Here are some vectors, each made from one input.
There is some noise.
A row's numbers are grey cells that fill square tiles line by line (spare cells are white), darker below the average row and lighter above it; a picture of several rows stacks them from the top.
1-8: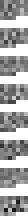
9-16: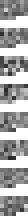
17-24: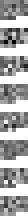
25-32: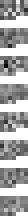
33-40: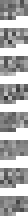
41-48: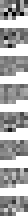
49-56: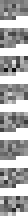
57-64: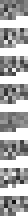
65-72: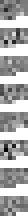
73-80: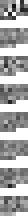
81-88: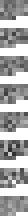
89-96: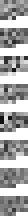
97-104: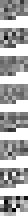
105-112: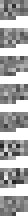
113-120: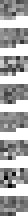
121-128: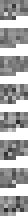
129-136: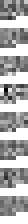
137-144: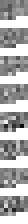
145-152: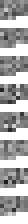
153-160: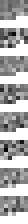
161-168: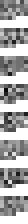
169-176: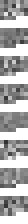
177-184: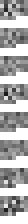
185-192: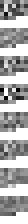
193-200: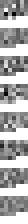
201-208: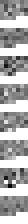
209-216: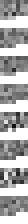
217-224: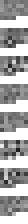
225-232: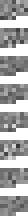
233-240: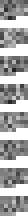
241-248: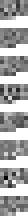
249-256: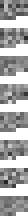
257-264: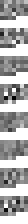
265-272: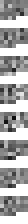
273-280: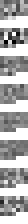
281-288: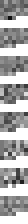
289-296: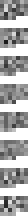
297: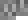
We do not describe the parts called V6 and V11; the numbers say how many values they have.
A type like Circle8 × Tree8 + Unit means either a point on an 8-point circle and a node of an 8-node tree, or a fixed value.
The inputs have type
Bool × V6 + (Circle15 + Unit) × V11.
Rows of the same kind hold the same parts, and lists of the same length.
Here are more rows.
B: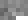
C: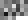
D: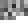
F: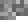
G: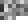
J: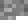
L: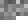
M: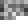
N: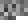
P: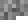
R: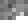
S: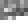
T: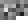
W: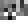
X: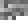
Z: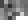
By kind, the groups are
B, G, M, N, P, T
C, D, R, W
F, J, L, S, X, Z

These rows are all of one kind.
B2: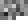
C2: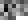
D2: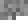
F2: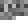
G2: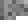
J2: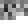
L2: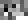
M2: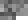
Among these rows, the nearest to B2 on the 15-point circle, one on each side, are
F2 and G2.
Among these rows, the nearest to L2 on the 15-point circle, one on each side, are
C2 and F2.
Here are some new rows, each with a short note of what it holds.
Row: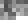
a point on a 15-point circle and a value of V11
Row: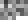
a value of V11
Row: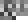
a value of V11
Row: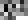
a true/false value and a value of V6
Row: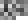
a value of V11
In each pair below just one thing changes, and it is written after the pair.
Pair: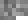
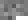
the place on the 15-point circle
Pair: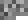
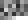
the value of V11
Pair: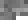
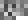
the place on the 15-point circle
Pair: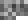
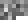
the place on the 15-point circle
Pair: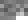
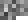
the place on the 15-point circle
